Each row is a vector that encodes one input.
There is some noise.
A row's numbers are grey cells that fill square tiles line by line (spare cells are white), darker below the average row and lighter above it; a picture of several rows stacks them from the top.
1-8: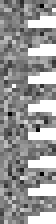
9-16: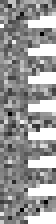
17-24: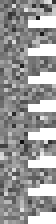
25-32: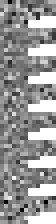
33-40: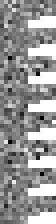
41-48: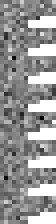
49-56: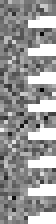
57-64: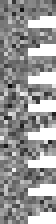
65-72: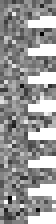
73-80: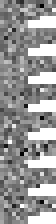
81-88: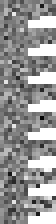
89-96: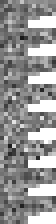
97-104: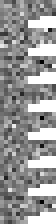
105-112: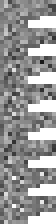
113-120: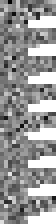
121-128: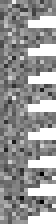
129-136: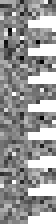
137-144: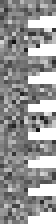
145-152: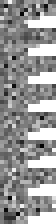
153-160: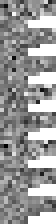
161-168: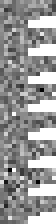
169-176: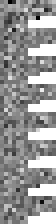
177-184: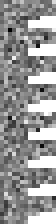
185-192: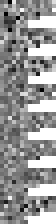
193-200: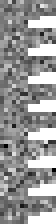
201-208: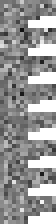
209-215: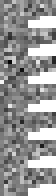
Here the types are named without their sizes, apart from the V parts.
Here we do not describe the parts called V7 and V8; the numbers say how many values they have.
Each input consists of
a value of V7, together with either a point on a circle and a true/false value, or a value of V8.
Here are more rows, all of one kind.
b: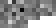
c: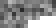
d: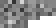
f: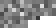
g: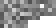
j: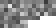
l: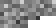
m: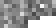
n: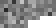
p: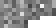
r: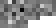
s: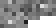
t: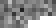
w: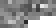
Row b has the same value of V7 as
c, r and t.
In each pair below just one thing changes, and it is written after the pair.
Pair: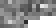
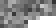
the place on the circle
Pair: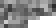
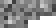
the place on the circle
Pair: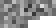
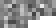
the place on the circle
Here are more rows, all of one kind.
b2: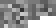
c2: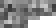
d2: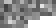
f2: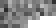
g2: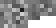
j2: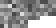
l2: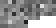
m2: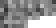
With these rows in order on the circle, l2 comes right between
d2 and g2.
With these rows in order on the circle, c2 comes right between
d2 and m2.
